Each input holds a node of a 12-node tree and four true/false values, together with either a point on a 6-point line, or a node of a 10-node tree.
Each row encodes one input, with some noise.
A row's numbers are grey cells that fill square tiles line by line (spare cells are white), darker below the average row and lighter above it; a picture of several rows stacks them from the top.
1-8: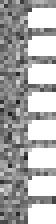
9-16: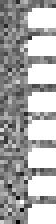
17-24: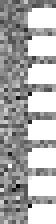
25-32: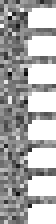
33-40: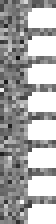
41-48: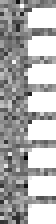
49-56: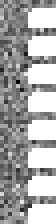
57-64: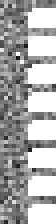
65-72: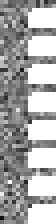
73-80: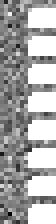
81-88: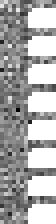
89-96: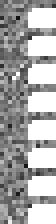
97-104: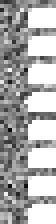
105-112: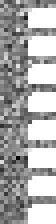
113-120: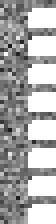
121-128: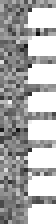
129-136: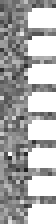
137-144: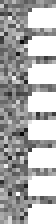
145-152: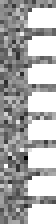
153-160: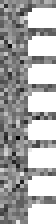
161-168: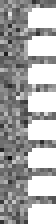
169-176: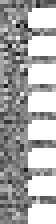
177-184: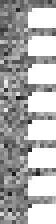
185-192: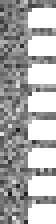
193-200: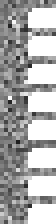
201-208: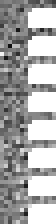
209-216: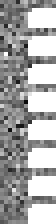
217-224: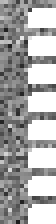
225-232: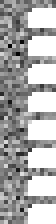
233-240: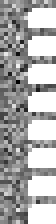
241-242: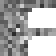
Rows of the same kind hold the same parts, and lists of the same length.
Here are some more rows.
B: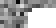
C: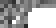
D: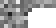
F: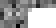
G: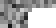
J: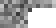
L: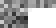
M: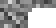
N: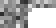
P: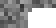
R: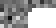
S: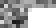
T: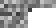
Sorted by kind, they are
B, D, J, N, T
C, F, G, L, M, P, R, S

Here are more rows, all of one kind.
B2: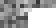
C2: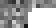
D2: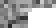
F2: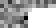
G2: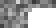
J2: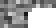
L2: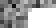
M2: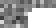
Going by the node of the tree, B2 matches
D2 and L2.
